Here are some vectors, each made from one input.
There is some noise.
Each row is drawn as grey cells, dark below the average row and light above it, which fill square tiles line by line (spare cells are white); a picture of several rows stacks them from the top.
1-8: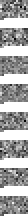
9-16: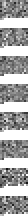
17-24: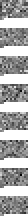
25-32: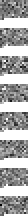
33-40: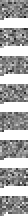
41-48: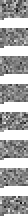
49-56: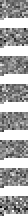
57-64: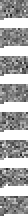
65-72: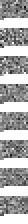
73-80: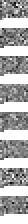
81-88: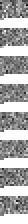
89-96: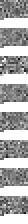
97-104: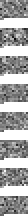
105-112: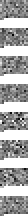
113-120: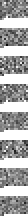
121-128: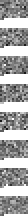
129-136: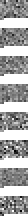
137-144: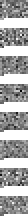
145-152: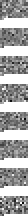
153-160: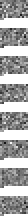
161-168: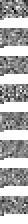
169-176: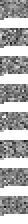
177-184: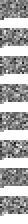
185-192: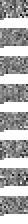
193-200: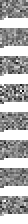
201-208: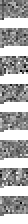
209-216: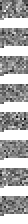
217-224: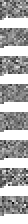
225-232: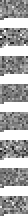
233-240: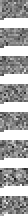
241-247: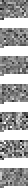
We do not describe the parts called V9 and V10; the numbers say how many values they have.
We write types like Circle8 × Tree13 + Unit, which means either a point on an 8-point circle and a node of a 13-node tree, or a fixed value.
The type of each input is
List2(Line5) + (Tree8 + V9) × V10.
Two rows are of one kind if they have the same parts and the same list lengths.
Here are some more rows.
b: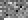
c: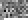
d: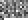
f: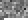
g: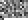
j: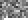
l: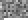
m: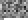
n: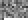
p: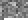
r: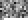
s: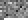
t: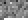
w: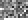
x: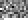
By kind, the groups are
b, f, n, p, s, t, w
c, l, m
d, g
j, x
r

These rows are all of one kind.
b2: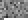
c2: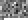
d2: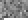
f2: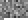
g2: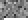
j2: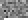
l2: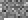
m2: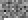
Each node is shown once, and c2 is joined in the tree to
b2 and m2.
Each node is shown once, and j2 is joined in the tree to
l2 and m2.
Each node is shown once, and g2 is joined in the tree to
d2 and f2.
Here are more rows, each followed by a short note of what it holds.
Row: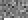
a node of an 8-node tree and a value of V10
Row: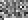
the empty list
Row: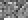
a value of V9 and a value of V10
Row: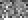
a list of one item
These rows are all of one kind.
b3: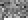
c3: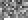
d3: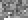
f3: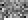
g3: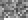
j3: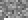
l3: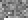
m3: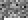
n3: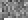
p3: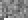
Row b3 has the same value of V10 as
f3, g3 and m3.
